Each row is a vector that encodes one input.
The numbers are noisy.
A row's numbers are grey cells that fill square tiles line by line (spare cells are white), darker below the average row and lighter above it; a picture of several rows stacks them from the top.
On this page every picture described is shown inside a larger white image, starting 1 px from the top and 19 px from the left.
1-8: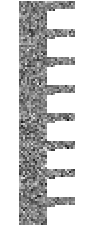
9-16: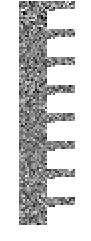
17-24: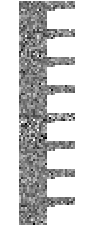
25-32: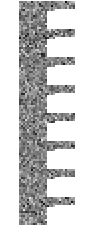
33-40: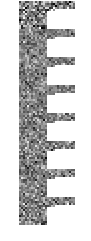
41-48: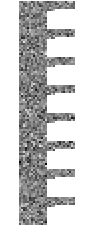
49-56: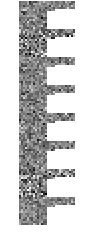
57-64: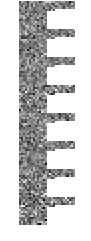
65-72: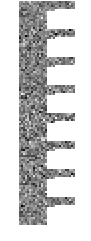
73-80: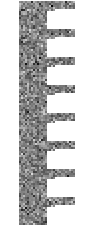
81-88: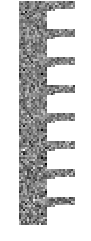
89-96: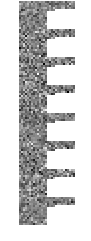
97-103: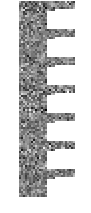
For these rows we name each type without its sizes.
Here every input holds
a true/false value, together with either a label, or a point on a line.
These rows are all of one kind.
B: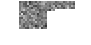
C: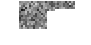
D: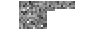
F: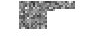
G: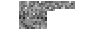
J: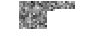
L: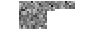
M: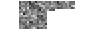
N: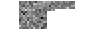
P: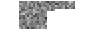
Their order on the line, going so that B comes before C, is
J, L, P, B, F, M, C, D, N, G.
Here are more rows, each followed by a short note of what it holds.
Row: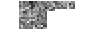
a point on a line and a true/false value
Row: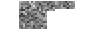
a label and a true/false value
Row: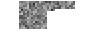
a point on a line and a true/false value
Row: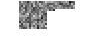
a label and a true/false value
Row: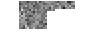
a label and a true/false value
